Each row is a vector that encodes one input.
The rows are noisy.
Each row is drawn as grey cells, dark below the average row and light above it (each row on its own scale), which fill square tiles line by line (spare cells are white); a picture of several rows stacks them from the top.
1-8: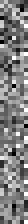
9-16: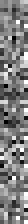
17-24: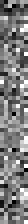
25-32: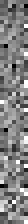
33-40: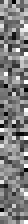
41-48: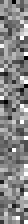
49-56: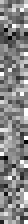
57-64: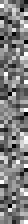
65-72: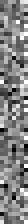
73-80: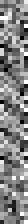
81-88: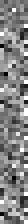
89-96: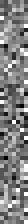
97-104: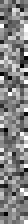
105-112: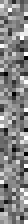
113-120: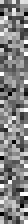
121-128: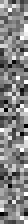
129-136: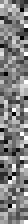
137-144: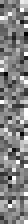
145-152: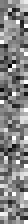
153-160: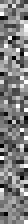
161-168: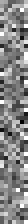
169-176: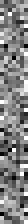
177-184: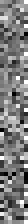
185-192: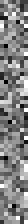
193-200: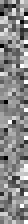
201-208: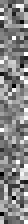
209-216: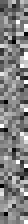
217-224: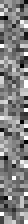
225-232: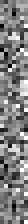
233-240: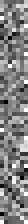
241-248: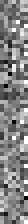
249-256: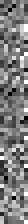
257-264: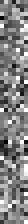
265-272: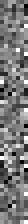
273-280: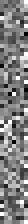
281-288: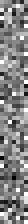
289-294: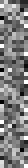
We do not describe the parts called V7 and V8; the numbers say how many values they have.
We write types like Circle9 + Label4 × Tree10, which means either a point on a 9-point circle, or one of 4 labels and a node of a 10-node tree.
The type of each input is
Bool × (Line3 × Line5 + V7) + V8.
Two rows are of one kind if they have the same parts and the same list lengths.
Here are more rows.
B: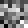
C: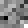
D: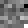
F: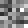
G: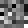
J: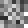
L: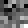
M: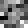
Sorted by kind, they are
B, C, J, M
D, G, L
F

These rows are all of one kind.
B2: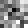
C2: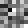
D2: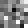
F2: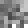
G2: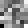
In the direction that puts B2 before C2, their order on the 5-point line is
B2, F2, C2, D2, G2.
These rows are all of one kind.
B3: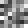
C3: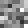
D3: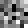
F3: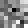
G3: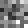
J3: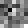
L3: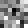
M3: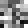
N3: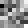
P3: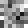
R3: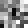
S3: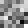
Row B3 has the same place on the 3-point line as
J3 and P3.
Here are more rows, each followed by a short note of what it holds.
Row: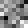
a value of V8
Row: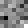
a value of V8
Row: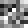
a point on a 3-point line, a point on a 5-point line and a true/false value
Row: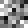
a value of V8
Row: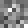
a value of V8
